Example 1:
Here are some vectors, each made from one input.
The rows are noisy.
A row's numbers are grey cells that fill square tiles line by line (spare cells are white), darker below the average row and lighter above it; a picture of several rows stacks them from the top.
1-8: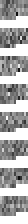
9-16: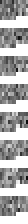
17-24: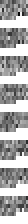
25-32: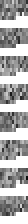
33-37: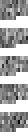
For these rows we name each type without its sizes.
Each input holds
a point on a line, together with either a fixed value, or three true/false values.
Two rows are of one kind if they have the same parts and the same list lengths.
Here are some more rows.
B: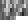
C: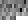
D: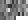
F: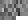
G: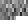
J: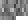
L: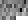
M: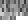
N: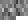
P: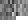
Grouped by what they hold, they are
B, D, F, G, J, N, P
C, L, M

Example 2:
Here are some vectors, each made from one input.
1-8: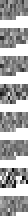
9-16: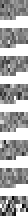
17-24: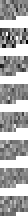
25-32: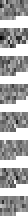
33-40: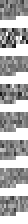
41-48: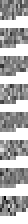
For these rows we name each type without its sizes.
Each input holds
a list of points on a line.
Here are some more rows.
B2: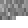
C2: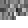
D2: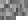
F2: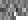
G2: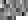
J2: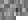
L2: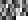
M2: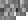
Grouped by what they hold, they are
B2
C2, D2, F2, G2, J2, M2
L2

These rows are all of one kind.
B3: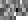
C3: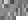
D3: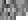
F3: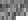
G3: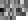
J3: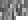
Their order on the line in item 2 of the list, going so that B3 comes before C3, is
G3, D3, F3, J3, B3, C3.
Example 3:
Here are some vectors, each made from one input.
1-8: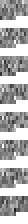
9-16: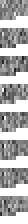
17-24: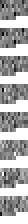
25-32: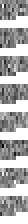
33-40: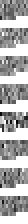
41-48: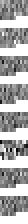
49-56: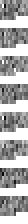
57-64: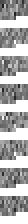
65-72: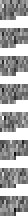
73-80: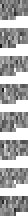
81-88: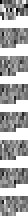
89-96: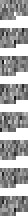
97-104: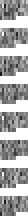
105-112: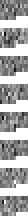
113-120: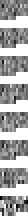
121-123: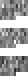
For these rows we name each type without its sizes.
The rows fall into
3 kinds.
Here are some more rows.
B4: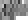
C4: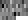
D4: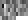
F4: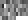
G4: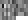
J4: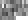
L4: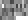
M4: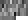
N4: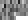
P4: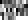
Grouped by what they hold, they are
B4, J4, L4, N4
C4, D4, F4, G4, M4
P4

